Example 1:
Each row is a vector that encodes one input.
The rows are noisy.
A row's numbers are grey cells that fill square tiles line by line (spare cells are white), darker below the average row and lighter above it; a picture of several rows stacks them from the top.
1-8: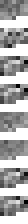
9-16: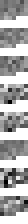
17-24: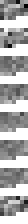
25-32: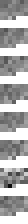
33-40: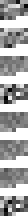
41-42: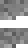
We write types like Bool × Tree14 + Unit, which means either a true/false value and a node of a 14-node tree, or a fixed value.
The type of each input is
Line4.
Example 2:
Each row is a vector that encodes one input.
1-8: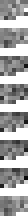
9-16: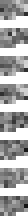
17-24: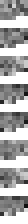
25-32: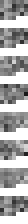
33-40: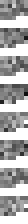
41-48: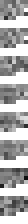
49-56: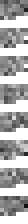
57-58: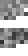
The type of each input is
Line7.
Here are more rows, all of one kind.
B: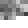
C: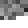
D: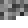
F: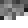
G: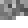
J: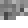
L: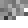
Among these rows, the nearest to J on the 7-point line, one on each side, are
G and L.
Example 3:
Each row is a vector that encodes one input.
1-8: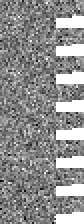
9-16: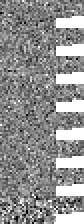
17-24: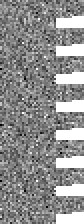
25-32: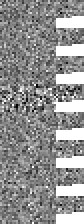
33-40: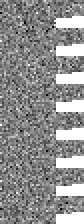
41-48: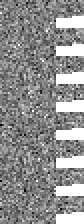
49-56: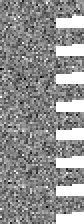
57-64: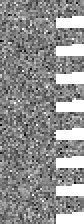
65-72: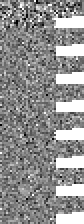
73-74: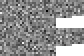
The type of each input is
Circle11 + Unit.
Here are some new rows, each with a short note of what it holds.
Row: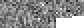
a point on an 11-point circle
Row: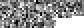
a fixed value
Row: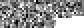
a fixed value
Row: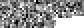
a fixed value
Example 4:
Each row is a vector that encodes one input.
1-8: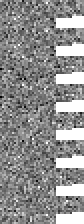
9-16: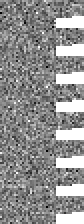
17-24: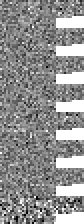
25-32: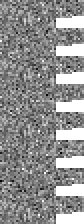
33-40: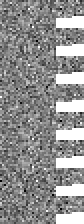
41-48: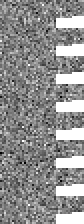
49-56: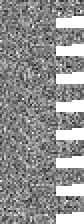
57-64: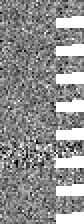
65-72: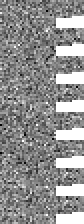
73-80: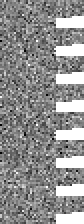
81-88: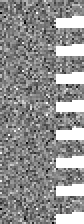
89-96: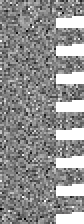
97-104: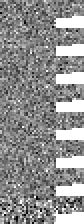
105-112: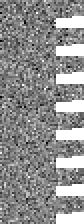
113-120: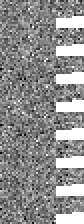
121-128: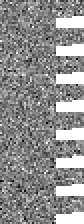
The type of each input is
Circle11 + Unit.
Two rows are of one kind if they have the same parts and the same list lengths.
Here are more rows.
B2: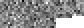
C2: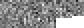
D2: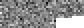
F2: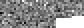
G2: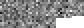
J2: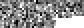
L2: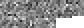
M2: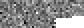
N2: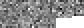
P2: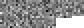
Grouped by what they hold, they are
B2, C2, D2, F2, G2, L2, M2, N2, P2
J2

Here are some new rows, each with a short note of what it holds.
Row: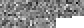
a point on an 11-point circle
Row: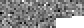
a point on an 11-point circle
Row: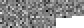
a point on an 11-point circle
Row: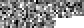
a fixed value
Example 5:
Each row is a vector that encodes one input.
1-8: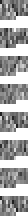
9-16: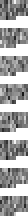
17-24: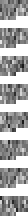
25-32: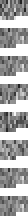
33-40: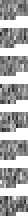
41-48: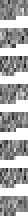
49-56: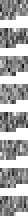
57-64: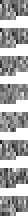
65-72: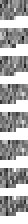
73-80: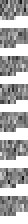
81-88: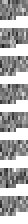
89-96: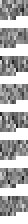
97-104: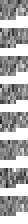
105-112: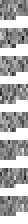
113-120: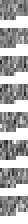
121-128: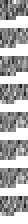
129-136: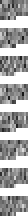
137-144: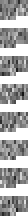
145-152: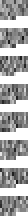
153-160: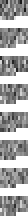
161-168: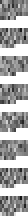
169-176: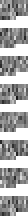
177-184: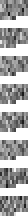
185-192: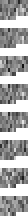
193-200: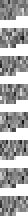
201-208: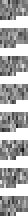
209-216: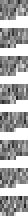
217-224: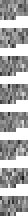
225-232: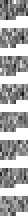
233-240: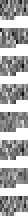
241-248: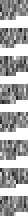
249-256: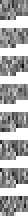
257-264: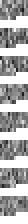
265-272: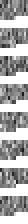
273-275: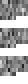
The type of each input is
Tree15.
